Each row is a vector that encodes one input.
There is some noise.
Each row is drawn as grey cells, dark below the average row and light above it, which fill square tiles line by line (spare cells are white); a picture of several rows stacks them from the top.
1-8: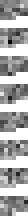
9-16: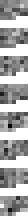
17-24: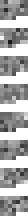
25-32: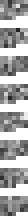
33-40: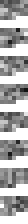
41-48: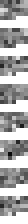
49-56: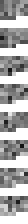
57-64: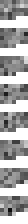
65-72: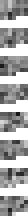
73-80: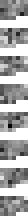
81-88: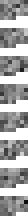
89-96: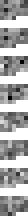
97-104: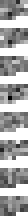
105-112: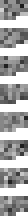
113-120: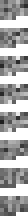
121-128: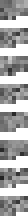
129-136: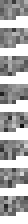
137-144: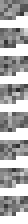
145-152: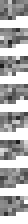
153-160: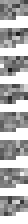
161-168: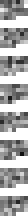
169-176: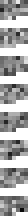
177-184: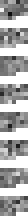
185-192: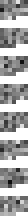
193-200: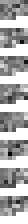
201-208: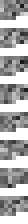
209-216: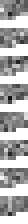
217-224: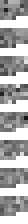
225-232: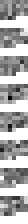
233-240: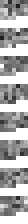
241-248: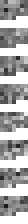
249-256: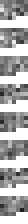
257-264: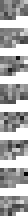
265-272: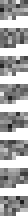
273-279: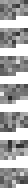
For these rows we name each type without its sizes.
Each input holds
three true/false values, together with a list of points on a line.
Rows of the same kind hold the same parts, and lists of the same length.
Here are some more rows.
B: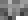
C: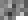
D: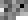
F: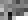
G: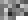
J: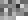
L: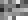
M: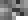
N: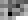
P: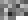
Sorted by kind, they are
B, F, M
C, D
G, J, L, N, P

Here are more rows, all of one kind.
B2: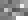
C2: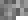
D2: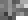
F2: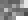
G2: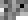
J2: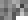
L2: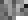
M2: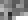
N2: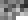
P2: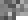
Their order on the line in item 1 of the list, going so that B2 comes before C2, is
P2, B2, F2, D2, L2, C2, M2, J2, G2, N2.
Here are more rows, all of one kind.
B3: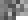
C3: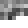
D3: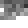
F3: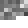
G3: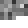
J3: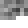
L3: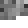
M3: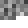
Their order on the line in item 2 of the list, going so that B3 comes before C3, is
L3, G3, D3, M3, B3, C3, J3, F3.
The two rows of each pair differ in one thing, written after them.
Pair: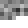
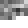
the place on the line in item 1 of the list
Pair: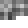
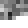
one of the three true/false values
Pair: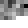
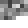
the place on the line in item 2 of the list
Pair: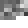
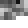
one of the three true/false values
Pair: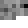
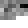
one of the three true/false values
